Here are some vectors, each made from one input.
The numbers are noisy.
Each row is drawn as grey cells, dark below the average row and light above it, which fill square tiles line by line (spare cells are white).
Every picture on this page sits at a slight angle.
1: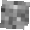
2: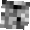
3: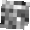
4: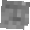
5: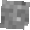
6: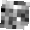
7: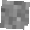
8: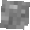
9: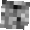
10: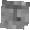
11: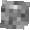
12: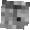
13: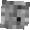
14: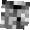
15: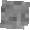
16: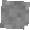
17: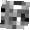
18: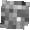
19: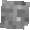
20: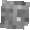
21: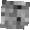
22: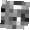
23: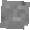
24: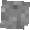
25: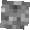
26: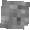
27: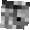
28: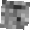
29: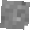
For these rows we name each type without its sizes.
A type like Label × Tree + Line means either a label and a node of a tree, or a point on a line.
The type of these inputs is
Tree.
